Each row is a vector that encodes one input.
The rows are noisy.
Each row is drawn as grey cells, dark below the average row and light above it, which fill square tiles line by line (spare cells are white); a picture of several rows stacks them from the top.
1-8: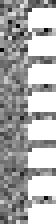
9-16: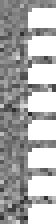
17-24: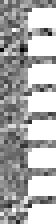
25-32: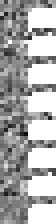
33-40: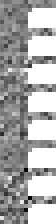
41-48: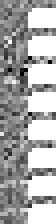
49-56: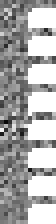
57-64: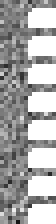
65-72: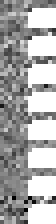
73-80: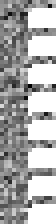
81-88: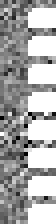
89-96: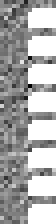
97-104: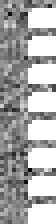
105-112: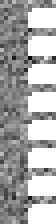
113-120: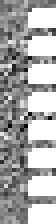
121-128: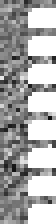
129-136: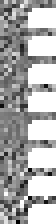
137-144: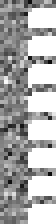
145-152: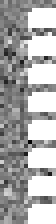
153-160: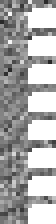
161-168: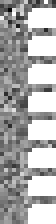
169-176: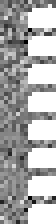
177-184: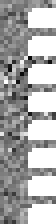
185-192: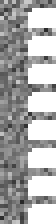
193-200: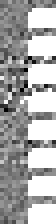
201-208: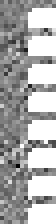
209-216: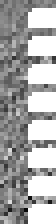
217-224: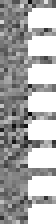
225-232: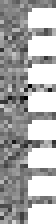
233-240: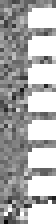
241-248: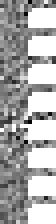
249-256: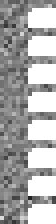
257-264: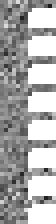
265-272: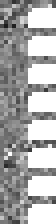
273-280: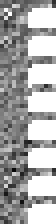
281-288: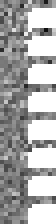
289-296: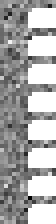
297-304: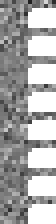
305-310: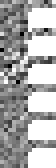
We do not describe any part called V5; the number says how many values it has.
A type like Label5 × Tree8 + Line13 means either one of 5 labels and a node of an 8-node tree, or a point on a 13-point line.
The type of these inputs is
Bool × V5 + Tree10.
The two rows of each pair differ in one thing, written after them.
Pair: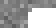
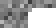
the value of V5
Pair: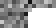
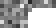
the true/false value
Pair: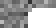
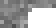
the true/false value
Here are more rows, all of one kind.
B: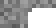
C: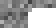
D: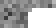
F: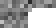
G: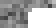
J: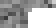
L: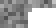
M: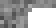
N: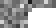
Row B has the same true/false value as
D and L.
